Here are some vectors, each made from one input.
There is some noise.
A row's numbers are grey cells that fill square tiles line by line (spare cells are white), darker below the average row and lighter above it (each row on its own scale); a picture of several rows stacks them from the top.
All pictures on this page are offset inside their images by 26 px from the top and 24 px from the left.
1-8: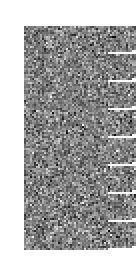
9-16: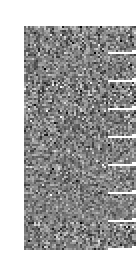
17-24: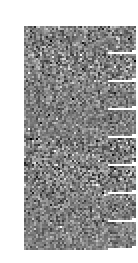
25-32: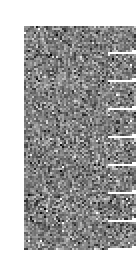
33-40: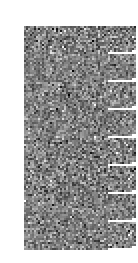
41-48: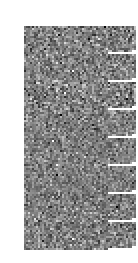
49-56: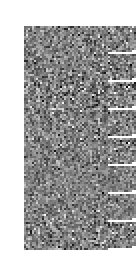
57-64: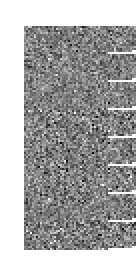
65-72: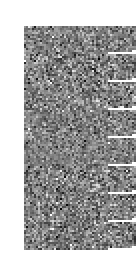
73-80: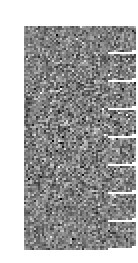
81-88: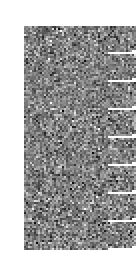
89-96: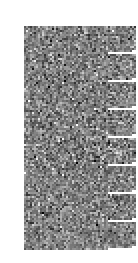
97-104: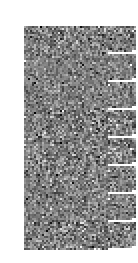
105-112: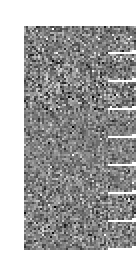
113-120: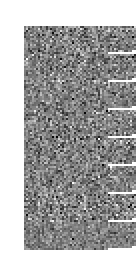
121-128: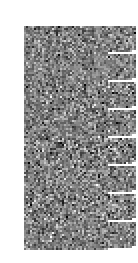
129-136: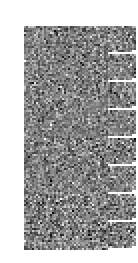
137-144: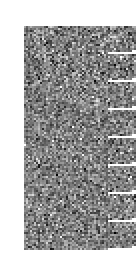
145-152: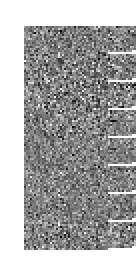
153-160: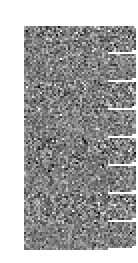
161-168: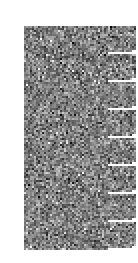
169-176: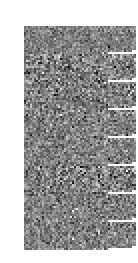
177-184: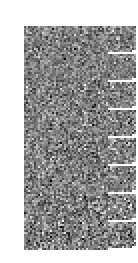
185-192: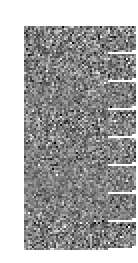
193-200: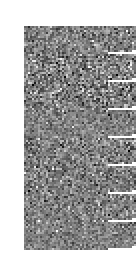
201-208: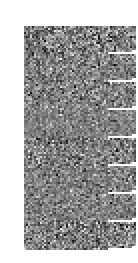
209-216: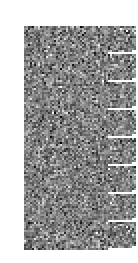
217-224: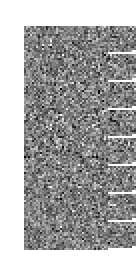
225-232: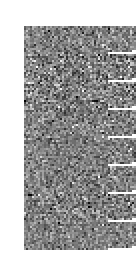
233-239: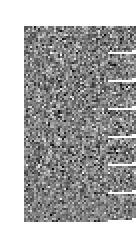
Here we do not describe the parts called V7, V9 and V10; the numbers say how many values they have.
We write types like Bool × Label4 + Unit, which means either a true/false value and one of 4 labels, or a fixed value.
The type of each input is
Bool × ((Label5 + Line5) × V7 + V9 × V10).
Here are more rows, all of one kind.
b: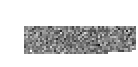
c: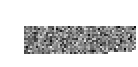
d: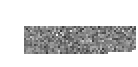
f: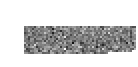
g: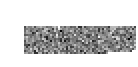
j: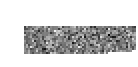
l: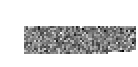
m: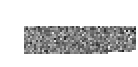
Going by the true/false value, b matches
f and g.
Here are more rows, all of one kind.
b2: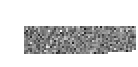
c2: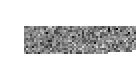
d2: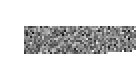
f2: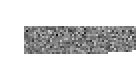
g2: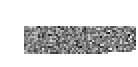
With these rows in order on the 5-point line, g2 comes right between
d2 and f2.
